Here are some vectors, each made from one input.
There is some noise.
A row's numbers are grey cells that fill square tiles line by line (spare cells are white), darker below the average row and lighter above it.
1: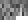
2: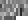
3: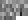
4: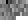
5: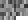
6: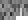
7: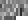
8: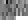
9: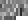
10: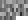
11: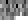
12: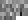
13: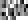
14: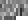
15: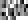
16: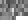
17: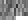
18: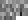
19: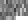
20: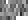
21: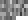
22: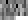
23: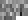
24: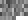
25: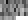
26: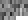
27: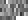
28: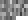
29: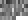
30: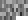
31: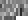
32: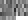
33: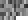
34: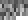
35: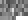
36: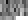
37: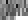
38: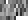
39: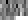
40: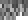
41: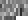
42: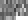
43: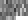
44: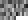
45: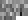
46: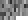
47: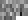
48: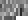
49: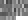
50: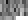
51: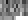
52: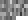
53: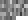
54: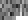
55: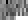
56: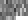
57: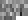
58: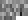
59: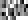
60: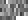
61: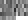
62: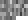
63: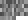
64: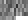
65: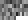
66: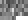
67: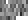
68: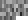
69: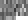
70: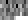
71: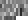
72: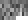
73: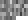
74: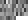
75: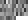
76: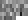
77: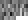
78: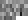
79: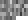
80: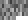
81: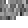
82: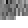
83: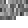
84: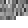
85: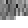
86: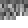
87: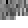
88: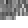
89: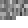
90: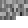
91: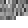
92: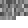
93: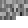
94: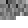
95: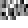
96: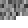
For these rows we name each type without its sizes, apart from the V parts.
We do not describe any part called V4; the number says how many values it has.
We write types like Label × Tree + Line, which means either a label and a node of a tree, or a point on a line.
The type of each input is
List(Bool × V4).
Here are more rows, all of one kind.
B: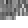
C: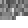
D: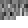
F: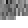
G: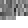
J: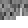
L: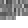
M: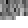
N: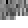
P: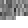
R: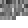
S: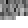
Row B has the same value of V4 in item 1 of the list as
D, J and N.
